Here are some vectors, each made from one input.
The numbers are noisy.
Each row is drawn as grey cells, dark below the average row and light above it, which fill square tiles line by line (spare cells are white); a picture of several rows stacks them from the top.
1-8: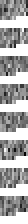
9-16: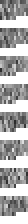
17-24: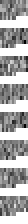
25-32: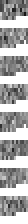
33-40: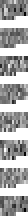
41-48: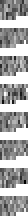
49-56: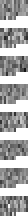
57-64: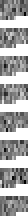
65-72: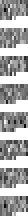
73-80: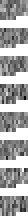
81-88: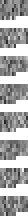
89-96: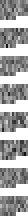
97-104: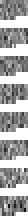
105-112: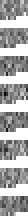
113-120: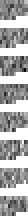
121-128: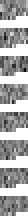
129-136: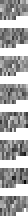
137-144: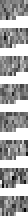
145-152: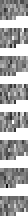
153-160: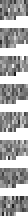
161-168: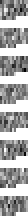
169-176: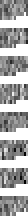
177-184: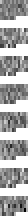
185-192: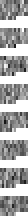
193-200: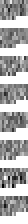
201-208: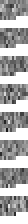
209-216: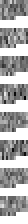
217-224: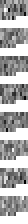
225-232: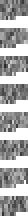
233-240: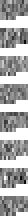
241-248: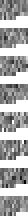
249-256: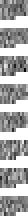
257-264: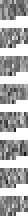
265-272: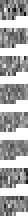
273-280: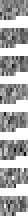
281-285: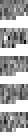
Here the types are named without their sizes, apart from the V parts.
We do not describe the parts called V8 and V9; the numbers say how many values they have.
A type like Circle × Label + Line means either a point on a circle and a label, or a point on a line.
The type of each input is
Bool × Line × (Line + V8 × V9).
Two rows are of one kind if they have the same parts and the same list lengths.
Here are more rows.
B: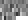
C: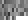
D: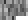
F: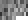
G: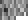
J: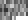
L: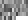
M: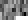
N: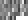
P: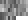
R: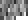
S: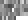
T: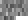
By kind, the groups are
B, F, J, L, M, N, T
C, D, G, P, R, S

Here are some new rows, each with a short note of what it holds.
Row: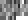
a point on a line, a true/false value, a value of V8 and a value of V9
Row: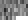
a point on a line, a true/false value, a value of V8 and a value of V9
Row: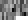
a point on a line, a true/false value, a value of V8 and a value of V9
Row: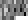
a point on a line, a true/false value, a value of V8 and a value of V9
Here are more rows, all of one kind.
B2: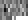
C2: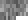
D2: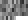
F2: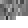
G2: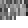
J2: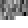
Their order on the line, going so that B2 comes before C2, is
G2, B2, C2, F2, D2, J2.
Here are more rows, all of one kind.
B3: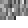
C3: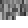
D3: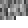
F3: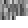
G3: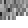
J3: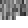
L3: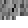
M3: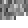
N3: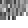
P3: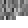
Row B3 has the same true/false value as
F3, G3 and N3.
